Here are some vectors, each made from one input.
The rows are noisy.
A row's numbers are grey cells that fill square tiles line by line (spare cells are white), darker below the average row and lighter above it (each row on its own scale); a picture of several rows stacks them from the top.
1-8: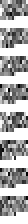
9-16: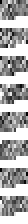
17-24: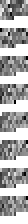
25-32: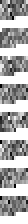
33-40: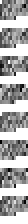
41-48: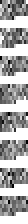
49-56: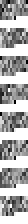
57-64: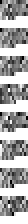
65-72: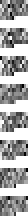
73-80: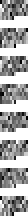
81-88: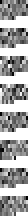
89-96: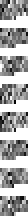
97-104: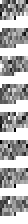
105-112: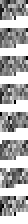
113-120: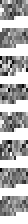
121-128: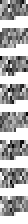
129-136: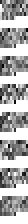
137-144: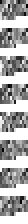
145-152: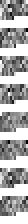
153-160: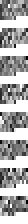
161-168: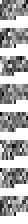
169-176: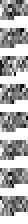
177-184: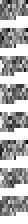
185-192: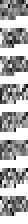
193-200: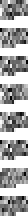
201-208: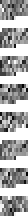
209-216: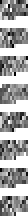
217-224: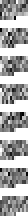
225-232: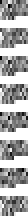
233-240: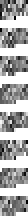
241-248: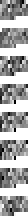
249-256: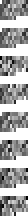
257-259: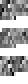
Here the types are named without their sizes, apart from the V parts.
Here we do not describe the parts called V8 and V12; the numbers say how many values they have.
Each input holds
either a value of V8 and a value of V12, or a list of points on a line.
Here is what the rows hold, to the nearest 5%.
About 45% of them hold a value of V8 and a value of V12. The rest are lists of points on a line.
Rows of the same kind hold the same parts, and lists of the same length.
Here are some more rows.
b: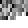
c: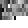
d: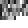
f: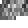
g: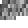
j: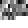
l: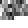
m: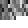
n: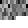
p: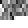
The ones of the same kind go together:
b
c, d, f, g, m
j, n
l, p

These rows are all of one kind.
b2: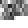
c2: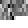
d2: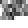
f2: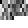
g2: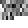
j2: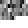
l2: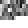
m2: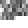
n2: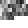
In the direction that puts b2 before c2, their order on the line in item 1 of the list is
b2, d2, n2, m2, g2, f2, c2, l2, j2.
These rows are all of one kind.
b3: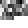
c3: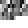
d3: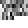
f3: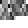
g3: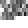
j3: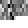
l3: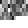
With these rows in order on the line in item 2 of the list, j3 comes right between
c3 and d3.
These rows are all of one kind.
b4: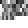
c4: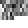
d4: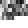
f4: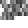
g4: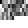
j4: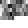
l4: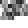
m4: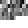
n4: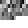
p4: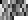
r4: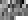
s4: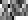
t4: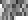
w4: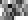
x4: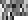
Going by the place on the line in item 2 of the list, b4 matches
d4, g4, l4 and w4.
